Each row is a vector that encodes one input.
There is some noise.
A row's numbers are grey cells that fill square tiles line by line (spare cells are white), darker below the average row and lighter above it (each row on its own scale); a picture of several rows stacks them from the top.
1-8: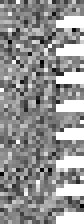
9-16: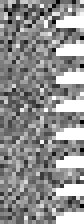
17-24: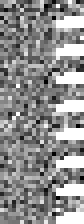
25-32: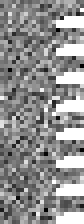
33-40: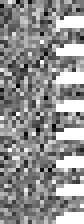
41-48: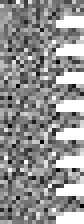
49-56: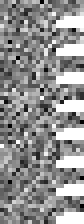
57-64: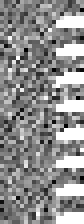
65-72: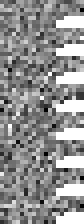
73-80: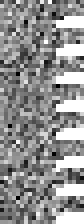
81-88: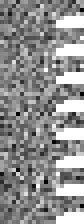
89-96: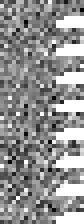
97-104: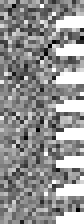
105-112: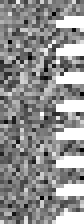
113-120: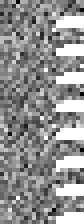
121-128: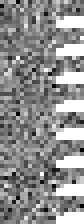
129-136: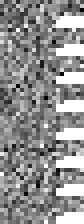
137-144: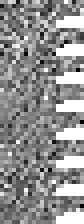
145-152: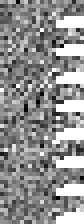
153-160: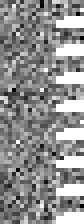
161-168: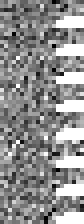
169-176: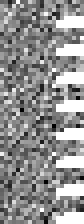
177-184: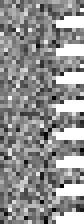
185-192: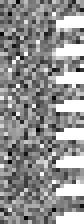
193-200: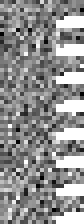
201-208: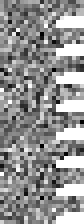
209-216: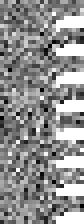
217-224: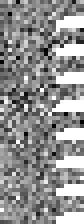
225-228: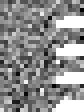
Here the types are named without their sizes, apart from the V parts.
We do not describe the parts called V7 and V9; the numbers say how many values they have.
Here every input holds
a true/false value, together with either a point on a line, or a value of V7 and a value of V9.
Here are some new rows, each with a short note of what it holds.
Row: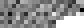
a point on a line and a true/false value
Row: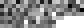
a point on a line and a true/false value
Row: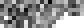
a true/false value, a value of V7 and a value of V9
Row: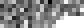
a true/false value, a value of V7 and a value of V9
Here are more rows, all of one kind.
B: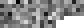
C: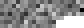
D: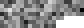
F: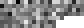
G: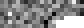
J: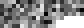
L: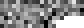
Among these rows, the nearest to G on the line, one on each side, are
B and D.
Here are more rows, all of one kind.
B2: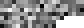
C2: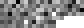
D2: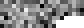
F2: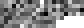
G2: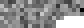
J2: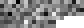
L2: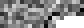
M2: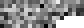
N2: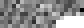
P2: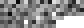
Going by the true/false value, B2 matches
D2, G2, L2 and M2.
